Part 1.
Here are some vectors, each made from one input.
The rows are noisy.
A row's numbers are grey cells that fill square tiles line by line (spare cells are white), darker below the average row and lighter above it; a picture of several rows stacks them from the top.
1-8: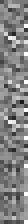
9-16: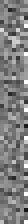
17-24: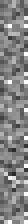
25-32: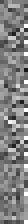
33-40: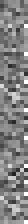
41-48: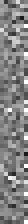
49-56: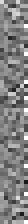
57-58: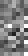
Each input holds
either a point on a 4-point line, or a point on an 8-point line.
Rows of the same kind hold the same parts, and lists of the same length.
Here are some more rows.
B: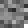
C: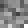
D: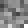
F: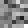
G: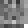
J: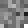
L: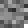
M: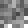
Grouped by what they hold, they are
B, C, D, G, J, L, M
F

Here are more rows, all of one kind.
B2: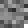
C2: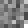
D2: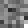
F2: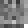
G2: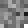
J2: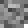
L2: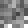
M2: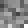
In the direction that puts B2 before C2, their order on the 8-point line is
L2, M2, G2, J2, B2, D2, C2, F2.
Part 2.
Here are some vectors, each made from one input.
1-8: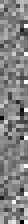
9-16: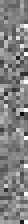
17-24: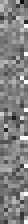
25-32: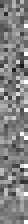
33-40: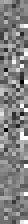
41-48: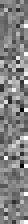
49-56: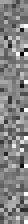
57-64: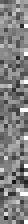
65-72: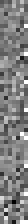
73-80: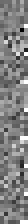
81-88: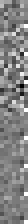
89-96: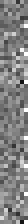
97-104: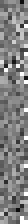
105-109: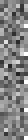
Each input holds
either a node of an 11-node tree, or three true/false values.
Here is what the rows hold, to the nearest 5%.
About 50% of them hold a node of an 11-node tree. The rest hold three true/false values.
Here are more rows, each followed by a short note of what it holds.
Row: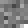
three true/false values
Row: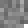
three true/false values
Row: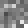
a node of an 11-node tree
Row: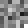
a node of an 11-node tree
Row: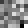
three true/false values
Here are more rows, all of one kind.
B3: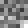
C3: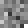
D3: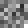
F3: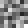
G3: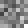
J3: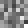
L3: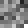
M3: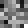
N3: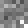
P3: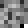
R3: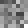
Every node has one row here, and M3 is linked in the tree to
P3.
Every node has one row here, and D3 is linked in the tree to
F3 and J3.
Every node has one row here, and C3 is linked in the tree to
B3 and P3.
